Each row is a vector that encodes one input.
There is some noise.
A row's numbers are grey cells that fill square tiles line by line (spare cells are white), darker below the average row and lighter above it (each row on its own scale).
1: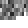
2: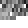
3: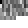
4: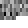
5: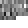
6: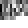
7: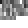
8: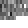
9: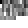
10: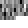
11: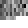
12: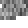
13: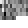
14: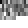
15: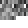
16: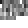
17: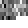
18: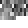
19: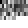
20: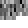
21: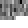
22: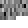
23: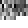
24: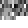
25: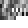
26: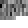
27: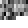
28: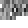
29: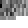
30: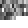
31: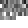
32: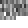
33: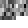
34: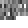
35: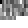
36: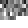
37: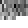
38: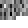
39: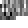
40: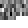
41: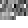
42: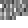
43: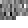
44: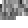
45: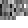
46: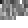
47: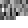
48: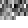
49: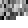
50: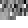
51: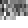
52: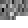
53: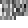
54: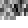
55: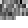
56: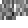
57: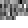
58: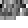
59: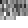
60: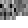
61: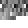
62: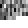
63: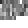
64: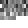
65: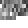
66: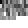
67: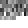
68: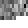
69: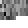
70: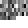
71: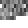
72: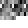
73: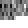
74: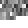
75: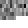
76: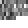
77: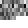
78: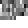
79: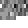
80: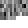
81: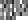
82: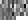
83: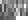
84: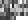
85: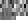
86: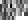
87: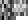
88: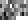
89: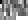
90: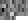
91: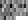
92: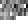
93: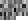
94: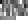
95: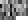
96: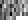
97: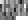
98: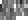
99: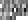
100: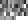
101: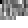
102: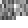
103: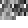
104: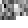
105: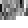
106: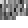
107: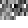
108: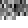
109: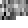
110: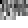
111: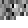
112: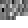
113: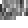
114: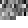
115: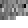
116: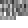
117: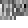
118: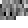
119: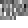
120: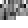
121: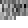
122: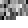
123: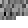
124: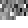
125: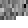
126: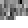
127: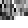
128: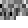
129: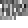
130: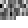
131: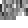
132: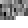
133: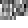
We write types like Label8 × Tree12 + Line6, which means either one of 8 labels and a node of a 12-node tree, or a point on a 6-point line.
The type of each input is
Bool × Bool × Bool × (Label7 × Label7 + Unit) + Unit.
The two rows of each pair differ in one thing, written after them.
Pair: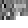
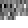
one of the two labels
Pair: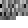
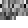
one of the three true/false values
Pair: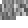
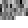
one of the three true/false values
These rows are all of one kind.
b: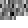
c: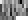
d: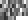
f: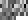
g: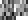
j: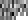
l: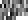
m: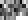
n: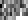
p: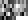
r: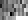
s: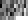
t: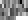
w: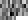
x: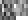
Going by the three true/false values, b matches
d, f, m and w.
